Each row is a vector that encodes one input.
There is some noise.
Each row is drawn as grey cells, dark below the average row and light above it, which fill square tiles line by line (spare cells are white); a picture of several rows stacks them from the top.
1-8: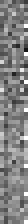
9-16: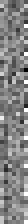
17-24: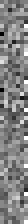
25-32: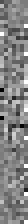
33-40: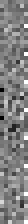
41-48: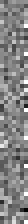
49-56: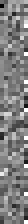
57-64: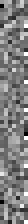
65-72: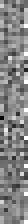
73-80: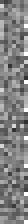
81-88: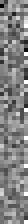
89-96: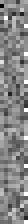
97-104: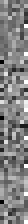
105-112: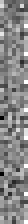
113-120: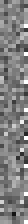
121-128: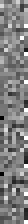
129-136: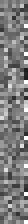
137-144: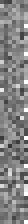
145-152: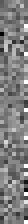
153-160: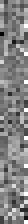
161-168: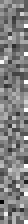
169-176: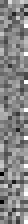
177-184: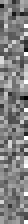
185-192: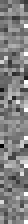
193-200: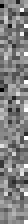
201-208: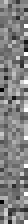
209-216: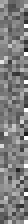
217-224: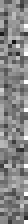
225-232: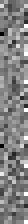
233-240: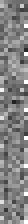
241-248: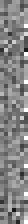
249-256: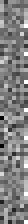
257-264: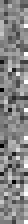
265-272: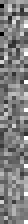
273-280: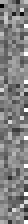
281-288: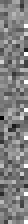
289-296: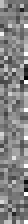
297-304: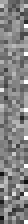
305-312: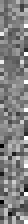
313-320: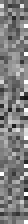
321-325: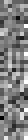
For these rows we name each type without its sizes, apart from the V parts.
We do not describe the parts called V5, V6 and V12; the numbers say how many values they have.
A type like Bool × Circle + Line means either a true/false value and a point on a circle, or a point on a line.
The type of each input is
((Bool × V5 + V6) × V12 + Line) × (Circle + Unit).
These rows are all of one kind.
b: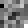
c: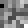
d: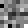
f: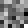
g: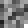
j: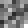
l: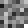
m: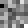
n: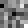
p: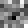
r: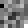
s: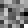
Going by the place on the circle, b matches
g, j, p and r.
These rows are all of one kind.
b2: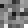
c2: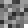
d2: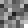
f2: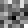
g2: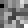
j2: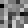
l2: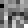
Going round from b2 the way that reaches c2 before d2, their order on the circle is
b2, c2, f2, d2, g2, l2, j2.
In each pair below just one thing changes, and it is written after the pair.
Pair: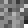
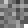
the place on the circle
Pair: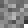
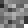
the value of V12
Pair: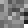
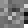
the value of V12
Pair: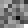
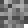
the value of V12
